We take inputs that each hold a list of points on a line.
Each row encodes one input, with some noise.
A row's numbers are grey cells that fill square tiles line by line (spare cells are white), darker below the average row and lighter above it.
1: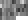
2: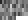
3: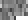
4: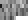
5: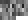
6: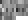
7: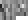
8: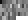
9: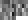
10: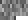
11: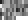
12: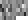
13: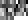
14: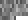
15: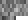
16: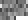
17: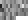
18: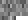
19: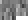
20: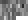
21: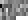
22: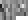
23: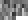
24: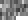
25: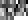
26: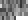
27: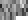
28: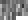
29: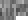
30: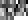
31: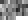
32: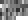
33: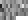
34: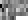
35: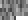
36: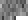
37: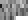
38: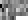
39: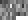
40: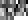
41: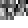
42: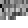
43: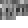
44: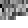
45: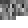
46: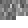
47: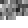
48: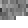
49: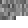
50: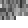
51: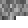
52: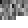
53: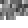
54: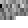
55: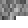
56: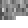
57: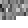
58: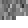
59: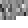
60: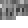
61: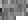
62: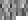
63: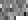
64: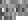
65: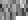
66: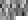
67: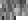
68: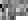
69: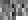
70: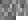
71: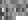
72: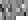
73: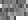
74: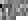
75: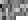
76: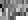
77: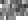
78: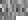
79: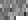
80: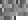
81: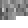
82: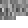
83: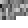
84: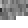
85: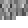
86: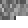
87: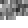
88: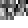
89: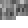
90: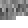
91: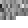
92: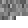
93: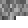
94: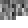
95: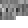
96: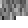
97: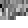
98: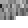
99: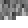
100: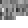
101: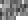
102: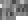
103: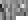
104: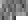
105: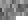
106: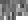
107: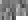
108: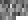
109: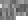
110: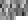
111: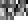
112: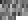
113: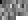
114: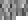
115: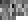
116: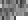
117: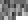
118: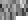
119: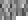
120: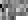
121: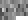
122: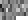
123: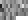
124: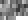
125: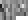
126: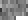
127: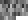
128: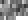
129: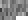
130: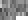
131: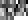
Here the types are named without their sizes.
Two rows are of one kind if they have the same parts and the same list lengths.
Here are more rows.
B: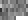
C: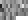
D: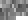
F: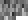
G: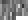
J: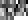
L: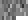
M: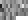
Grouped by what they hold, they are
B, D, F, G, L
C, M
J

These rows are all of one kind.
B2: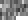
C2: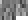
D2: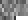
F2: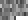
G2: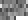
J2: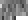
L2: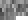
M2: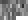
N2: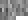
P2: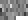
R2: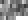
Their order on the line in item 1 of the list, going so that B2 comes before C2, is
R2, B2, L2, N2, P2, G2, F2, D2, J2, C2, M2.
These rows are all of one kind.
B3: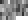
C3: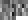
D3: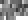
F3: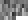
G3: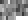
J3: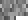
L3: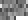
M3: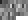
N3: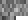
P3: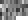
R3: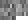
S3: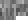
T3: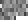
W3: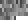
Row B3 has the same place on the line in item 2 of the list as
J3, M3, N3 and R3.
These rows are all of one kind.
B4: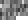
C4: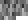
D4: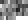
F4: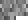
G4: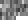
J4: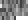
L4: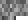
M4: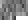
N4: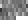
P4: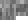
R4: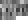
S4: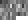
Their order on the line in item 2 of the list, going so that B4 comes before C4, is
N4, J4, M4, P4, B4, G4, C4, D4, R4, L4, S4, F4.
